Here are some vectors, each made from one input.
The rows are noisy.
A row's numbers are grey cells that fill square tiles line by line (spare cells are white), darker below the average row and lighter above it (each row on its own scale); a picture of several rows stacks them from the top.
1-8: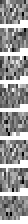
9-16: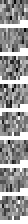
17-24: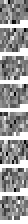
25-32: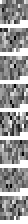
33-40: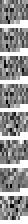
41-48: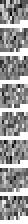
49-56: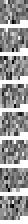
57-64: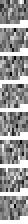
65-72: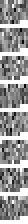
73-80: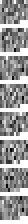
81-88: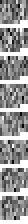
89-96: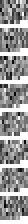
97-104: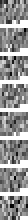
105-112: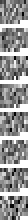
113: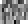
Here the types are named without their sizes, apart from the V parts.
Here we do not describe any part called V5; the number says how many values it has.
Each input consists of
a value of V5, together with a list of points on a line.
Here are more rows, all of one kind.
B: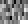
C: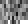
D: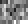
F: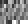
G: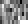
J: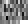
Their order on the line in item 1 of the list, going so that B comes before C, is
B, F, D, G, J, C.
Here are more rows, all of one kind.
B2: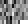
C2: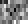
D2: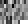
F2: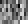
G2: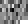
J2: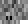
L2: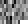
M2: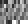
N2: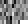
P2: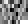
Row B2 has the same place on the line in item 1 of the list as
J2, L2 and N2.
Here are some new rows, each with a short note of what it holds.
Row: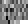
a value of V5, together with a list of one item
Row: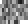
a value of V5, together with the empty list
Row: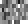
a value of V5, together with the empty list
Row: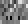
a value of V5, together with a list of two items
